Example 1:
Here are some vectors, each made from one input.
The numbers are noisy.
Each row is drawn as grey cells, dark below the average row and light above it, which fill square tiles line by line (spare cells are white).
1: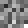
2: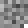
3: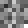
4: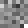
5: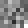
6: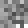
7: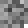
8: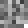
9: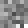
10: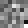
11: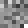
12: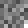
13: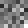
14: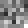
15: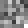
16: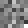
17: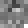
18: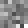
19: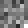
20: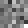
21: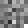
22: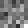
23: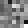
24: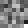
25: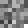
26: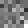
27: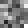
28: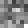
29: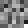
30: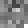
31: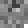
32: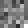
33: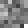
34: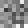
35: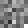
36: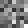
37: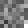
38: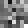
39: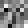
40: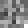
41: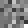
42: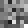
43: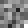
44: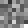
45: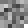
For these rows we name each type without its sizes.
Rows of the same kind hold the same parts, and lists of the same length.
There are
2 kinds of row.
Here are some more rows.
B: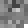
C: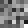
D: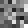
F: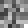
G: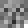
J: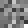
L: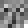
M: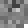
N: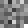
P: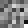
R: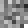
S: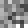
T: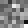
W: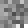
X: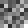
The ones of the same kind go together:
B, F, G, L, M, R, S, W, X
C, D, J, N, P, T

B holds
three true/false values.
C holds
a node of a tree.
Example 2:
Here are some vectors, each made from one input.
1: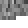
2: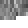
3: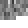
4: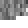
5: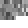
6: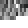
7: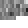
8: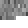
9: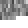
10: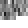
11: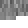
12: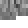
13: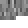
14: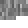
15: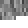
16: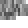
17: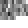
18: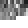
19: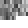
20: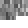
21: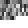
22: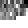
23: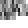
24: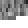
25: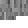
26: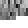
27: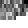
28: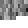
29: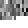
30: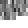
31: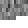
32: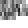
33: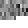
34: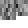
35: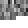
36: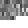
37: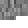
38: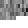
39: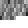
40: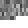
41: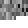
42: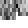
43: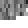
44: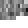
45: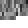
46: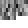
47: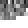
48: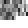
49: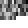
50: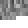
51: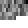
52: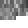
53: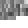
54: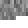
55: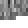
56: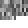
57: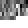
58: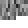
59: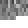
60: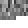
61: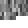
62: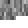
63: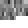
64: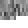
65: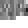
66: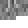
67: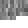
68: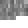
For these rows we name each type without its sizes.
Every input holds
a true/false value, together with either a fixed value, or a node of a tree.
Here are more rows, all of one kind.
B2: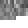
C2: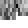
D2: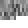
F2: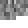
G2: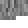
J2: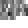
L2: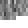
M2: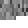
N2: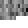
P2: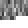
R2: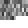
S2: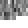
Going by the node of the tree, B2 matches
D2, F2 and N2.
